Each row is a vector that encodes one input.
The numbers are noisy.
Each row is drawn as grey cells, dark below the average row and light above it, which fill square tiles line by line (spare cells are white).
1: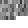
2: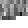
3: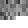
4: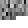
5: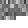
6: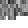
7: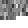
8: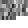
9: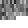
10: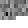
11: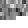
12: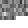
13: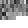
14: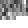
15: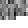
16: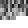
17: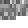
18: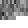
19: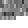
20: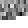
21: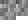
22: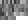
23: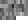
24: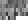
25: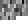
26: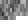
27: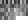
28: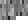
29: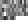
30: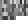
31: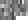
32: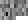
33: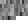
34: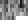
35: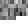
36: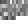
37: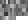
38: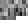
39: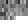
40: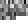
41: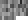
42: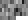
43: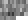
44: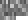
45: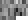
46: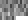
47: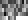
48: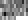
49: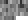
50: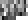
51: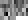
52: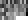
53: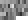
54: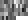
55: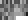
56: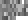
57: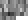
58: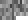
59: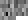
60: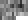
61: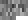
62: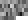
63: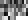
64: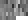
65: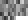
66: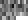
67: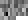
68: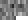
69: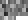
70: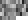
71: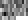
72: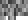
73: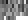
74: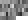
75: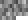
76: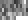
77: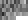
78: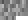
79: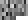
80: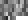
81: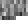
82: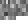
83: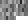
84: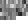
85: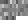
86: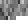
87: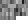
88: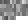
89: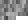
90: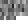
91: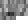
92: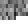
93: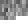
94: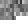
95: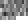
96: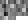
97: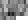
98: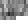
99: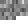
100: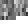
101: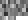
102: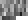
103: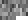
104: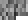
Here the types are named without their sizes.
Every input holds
either three true/false values, or a list of points on a line.
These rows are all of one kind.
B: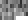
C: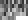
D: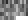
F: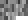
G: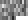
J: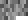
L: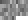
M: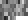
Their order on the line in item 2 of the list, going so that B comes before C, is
F, J, B, M, G, C, L, D.
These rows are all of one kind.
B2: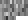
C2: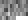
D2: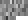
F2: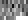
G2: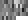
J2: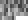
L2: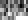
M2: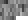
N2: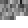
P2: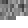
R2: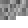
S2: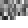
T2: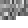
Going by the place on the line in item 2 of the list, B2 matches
D2 and G2.
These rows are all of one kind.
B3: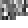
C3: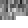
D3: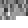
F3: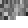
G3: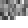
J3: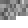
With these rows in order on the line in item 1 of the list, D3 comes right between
C3 and J3.
